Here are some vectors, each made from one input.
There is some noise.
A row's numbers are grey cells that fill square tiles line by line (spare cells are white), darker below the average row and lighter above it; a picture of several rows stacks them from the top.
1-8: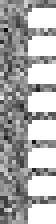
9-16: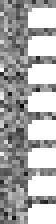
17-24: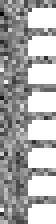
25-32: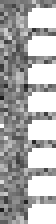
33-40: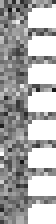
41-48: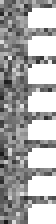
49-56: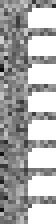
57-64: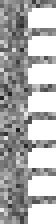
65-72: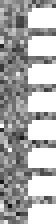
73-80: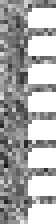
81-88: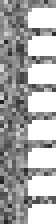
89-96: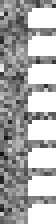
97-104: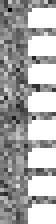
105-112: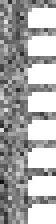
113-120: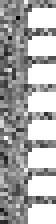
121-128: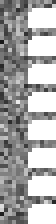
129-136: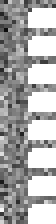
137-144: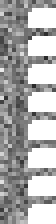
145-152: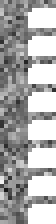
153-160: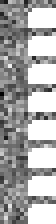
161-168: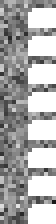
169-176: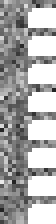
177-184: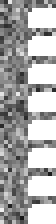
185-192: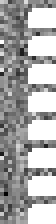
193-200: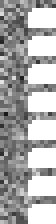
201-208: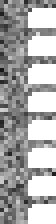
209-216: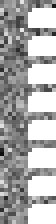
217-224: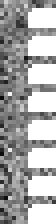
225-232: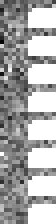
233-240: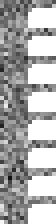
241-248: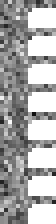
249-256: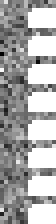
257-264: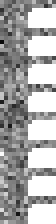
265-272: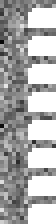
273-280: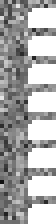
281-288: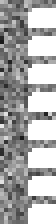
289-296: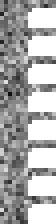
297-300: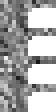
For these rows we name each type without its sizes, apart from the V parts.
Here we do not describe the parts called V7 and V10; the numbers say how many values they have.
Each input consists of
a true/false value and a value of V7, together with either a node of a tree, or a value of V10.
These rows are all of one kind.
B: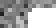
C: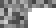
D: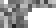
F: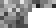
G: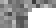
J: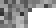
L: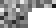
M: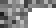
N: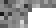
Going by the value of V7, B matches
D and J.
